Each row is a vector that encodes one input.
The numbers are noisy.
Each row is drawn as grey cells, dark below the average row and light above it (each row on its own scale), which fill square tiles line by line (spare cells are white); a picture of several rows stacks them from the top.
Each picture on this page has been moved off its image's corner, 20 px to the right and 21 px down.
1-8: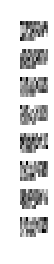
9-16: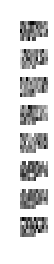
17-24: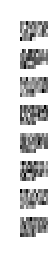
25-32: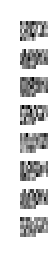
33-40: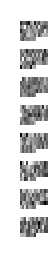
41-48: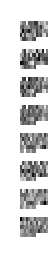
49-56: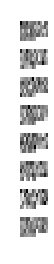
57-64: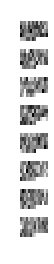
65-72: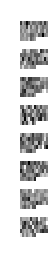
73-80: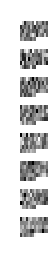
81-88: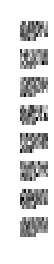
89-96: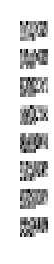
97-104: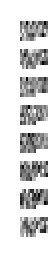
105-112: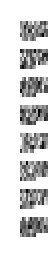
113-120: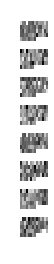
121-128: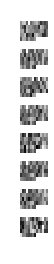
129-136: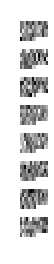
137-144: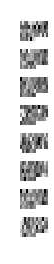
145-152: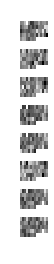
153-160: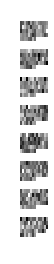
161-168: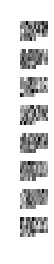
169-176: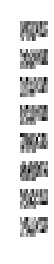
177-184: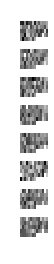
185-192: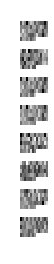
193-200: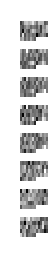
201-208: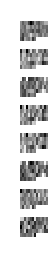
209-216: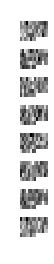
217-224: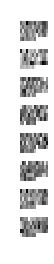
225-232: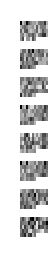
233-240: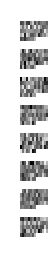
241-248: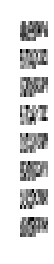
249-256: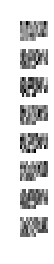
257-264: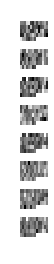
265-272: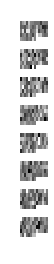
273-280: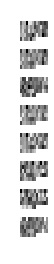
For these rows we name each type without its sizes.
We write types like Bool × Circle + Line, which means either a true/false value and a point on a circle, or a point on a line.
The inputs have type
Circle × Tree × Tree × Tree.
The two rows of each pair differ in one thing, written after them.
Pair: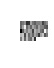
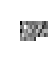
the place on the circle
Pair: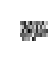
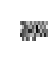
the place on the circle
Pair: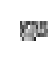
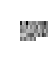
the node of one of the three trees
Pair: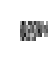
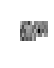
the node of one of the three trees
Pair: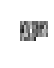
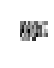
the place on the circle
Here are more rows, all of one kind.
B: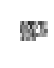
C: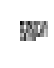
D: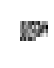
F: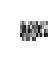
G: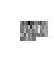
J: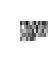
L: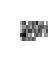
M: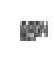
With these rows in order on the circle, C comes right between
B and L.
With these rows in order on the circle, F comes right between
D and J.
